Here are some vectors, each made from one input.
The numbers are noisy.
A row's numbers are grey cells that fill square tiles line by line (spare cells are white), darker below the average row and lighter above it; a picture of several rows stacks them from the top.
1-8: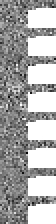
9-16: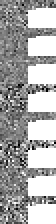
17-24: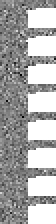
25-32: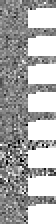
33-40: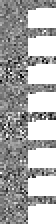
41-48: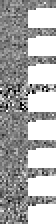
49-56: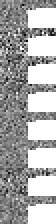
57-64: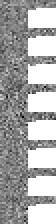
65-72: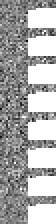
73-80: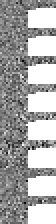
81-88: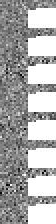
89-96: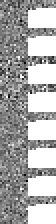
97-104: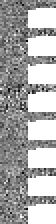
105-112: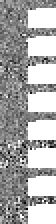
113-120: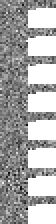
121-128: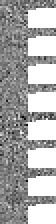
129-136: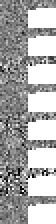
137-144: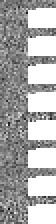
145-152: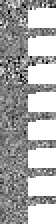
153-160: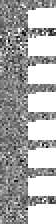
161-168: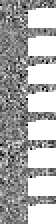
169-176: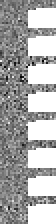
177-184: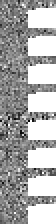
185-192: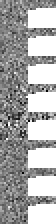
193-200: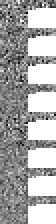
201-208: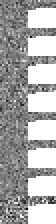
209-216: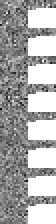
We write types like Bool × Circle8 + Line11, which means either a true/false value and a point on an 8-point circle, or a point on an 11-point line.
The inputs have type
Bool × Circle11 × Circle11 × Line6 × Line6.
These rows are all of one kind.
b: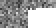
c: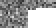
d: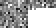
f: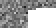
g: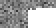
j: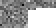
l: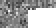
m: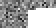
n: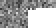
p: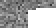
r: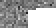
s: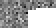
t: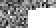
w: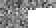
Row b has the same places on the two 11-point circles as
g, n and w.
